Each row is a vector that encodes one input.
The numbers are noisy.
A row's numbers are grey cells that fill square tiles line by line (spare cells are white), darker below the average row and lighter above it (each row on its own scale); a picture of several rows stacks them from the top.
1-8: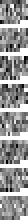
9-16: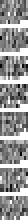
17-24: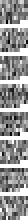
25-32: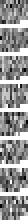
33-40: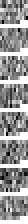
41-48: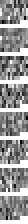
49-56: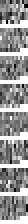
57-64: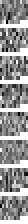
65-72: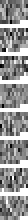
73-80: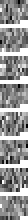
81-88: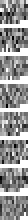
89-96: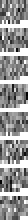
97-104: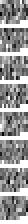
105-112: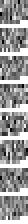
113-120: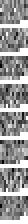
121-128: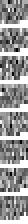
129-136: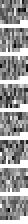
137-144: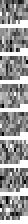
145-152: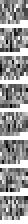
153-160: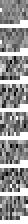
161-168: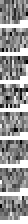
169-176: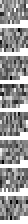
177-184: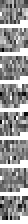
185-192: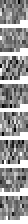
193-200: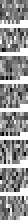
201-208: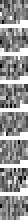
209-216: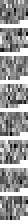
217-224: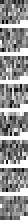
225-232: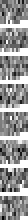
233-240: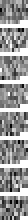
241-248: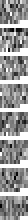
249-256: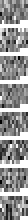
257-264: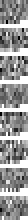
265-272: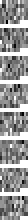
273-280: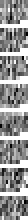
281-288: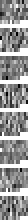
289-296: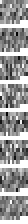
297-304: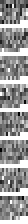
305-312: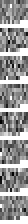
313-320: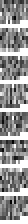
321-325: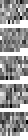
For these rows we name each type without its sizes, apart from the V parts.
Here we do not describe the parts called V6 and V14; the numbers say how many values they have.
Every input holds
a node of a tree, a true/false value, a value of V6 and a value of V14.
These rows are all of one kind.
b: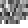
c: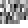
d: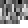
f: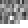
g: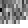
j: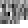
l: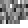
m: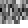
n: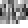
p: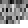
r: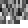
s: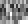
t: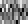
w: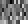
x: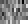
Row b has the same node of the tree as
m, n, t and w.
